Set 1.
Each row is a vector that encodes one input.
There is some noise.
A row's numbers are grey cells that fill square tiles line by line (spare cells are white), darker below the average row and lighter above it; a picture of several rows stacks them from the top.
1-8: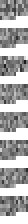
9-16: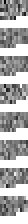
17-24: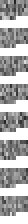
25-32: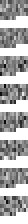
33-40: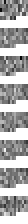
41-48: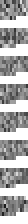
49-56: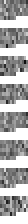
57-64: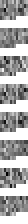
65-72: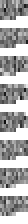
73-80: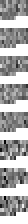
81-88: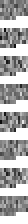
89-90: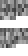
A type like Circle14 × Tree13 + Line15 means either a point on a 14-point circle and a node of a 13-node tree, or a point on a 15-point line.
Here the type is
Bool × Line6 + Line5.
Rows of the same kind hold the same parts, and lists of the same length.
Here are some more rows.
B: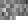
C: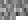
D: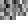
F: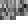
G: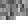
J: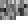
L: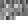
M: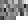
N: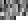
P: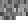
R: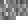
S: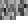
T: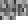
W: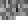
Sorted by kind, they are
B, C, G, L, P, R, W
D, F, J, M, N, S, T

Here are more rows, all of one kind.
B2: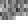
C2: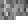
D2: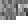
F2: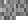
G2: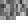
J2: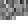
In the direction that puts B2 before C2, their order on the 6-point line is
B2, D2, G2, F2, C2, J2.
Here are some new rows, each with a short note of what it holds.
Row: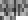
a point on a 5-point line
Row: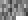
a point on a 6-point line and a true/false value
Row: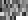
a point on a 5-point line
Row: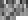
a point on a 6-point line and a true/false value
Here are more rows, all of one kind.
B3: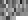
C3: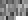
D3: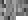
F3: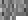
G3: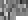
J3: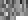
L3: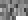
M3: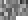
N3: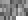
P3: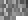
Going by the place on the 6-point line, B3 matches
G3, J3, M3 and P3.
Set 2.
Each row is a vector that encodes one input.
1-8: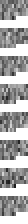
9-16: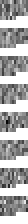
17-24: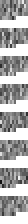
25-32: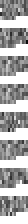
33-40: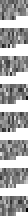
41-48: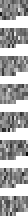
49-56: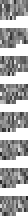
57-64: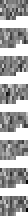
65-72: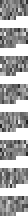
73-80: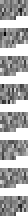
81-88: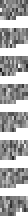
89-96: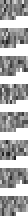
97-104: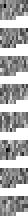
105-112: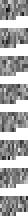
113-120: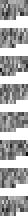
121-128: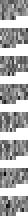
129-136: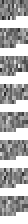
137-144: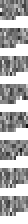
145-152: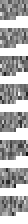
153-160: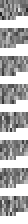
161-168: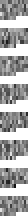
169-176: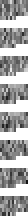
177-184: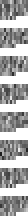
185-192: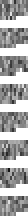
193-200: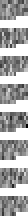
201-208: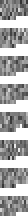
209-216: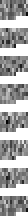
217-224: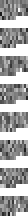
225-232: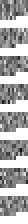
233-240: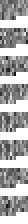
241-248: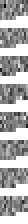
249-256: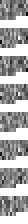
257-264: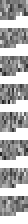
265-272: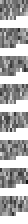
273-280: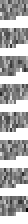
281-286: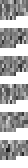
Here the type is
Bool × Line5 + Circle18.
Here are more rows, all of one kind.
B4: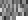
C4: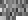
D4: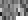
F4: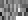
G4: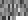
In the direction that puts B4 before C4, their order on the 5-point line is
G4, F4, D4, B4, C4.
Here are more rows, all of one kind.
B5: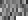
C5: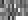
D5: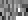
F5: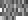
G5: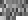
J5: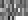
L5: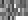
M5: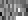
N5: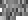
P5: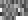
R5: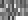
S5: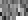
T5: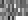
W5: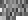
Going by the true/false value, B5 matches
D5, M5 and S5.
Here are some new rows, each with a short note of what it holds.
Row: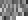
a point on a 5-point line and a true/false value
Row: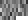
a point on a 5-point line and a true/false value
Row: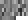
a point on an 18-point circle
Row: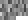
a point on an 18-point circle
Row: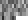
a point on an 18-point circle
